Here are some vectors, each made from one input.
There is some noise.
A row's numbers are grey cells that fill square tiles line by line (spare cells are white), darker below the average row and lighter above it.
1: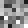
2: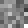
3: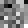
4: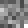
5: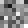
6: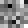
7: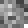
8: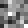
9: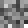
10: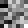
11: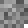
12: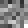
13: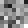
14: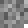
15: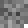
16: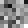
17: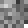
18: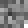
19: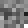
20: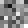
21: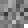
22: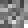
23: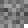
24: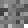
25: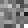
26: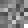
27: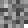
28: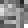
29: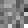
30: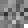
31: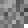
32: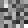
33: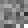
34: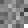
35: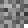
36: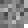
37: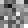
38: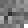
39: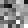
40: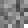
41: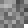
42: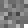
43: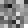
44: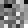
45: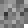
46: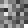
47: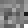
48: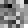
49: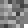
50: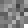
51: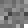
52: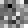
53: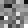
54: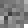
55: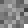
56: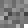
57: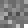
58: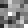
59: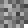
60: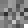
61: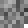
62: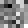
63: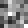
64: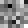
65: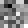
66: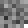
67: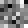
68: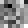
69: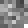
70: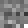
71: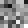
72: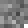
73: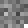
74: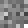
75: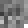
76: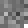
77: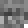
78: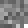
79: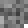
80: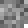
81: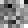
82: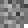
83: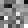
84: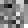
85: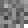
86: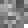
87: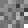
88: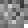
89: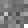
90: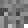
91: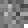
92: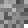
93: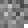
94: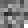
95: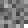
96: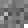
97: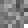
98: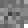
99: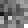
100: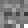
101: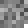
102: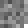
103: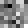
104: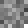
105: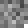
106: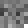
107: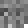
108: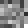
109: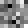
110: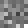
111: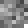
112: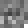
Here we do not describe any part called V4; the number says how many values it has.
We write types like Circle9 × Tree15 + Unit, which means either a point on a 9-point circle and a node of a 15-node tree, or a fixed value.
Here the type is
Circle5 + List2(Bool × V4).
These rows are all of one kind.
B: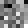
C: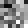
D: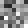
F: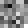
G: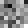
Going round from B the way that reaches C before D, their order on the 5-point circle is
B, F, C, G, D.
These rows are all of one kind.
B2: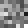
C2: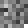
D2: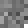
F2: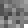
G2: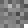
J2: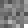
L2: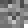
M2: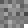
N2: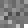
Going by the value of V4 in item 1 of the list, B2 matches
D2 and N2.
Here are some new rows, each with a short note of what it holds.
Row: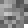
a list of one item
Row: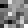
the empty list
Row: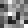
the empty list
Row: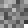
a list of one item
